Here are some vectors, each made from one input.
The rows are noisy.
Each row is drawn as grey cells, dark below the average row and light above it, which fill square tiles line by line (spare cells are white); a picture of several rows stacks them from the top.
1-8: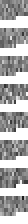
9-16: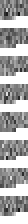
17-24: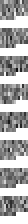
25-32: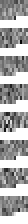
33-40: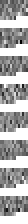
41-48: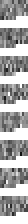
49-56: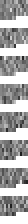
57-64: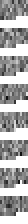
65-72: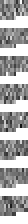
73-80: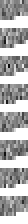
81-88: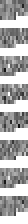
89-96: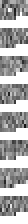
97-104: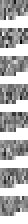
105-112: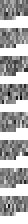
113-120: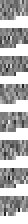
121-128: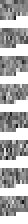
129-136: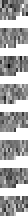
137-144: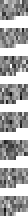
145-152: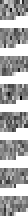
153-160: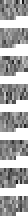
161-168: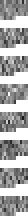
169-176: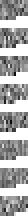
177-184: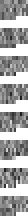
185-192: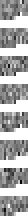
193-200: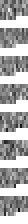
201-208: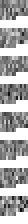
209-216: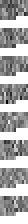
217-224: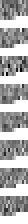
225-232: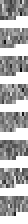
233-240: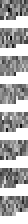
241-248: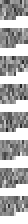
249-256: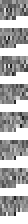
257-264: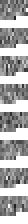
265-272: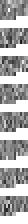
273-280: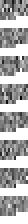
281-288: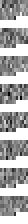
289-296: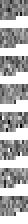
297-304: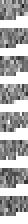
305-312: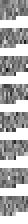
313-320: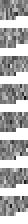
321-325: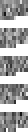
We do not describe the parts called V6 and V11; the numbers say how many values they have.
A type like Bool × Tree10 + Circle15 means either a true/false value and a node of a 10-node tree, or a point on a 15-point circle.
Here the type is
Label7 × Label7 + (Line7 + V11) × V6.
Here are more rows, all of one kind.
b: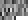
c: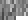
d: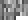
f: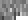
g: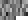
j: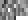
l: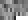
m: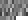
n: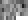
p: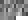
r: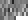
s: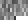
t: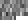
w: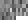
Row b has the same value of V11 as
d, j and s.
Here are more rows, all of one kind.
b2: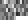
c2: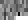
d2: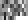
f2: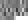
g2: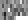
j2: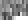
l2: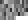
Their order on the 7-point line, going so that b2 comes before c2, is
d2, b2, f2, g2, l2, c2, j2.
